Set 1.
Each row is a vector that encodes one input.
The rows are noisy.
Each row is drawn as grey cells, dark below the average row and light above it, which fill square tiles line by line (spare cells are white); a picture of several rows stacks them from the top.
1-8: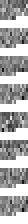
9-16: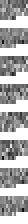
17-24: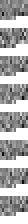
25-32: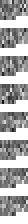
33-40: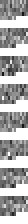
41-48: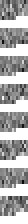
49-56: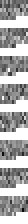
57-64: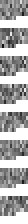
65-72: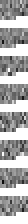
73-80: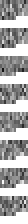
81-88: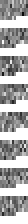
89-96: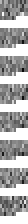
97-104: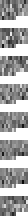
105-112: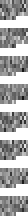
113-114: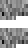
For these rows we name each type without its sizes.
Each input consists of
either a fixed value, or a node of a tree, or three true/false values.
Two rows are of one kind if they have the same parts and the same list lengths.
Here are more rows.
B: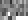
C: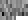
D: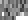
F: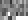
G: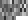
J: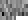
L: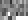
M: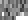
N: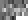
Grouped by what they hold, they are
B, F, L
C, J
D, G, M, N

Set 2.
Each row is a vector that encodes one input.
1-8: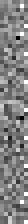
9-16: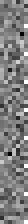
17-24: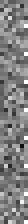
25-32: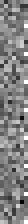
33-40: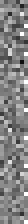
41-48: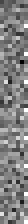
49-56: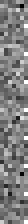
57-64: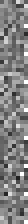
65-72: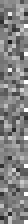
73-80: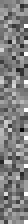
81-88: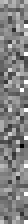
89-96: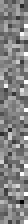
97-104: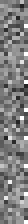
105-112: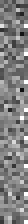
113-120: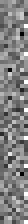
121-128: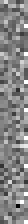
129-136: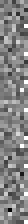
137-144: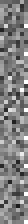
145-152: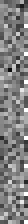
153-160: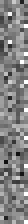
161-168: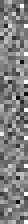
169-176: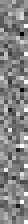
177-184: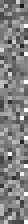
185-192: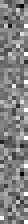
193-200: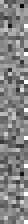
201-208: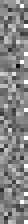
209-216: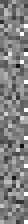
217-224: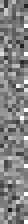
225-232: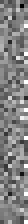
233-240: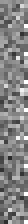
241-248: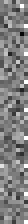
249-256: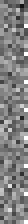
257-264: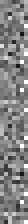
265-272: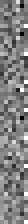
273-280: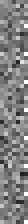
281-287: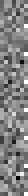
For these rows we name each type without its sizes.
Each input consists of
a label and five true/false values.
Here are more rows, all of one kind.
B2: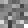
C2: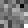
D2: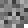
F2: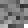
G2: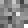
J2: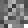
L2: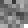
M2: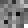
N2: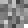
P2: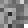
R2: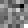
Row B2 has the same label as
F2, L2 and N2.
